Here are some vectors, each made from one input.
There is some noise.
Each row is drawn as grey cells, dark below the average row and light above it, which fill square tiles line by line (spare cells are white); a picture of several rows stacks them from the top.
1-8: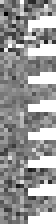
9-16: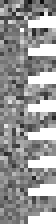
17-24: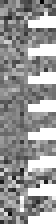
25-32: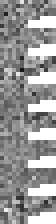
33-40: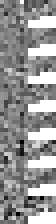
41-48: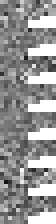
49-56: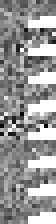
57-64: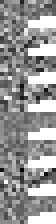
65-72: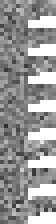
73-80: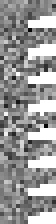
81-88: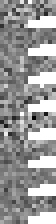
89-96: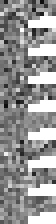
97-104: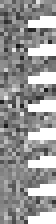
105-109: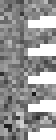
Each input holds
a list of up to three points on a 6-point line.
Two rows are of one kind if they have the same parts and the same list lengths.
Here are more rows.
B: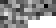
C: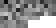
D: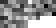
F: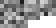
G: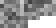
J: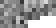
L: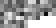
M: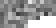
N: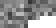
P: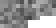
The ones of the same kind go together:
B, C, D
F, G, M
J, L, P
N

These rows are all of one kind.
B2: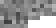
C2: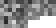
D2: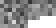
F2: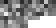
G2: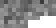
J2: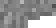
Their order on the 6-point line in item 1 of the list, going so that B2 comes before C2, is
F2, G2, B2, C2, D2, J2.
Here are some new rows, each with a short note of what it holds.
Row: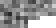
a list of one item
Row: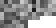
the empty list
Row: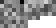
a list of one item
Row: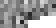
a list of two items
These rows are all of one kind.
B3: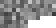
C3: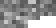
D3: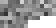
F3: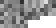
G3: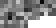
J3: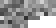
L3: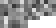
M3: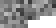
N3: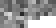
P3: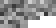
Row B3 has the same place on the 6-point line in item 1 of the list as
F3 and N3.
